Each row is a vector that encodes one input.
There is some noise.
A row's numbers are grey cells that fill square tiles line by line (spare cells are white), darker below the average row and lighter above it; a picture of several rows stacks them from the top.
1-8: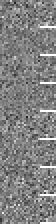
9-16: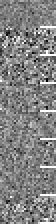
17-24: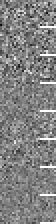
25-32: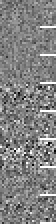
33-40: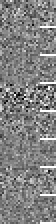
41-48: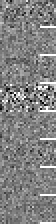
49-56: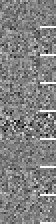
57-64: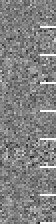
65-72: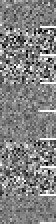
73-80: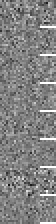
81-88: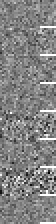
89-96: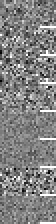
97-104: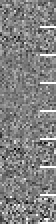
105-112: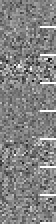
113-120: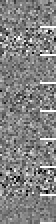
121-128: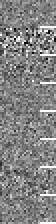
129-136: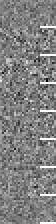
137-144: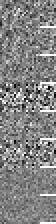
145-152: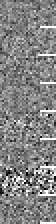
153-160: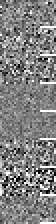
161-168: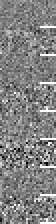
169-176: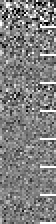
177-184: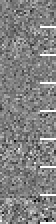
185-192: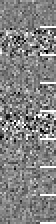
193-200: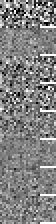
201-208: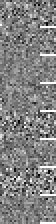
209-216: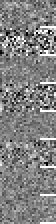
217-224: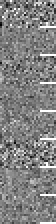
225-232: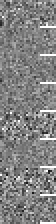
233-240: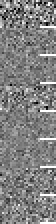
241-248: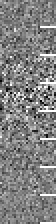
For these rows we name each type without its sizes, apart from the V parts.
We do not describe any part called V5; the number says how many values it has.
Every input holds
a label and a true/false value, together with a list of values of V5.
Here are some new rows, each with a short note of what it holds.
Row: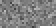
a label and a true/false value, together with a list of one item
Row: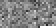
a label and a true/false value, together with the empty list
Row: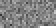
a label and a true/false value, together with a list of one item
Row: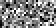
a label and a true/false value, together with a list of one item
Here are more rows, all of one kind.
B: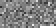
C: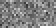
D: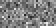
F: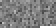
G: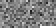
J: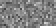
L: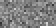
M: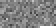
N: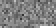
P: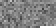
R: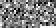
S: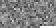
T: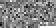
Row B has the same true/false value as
C, D and G.
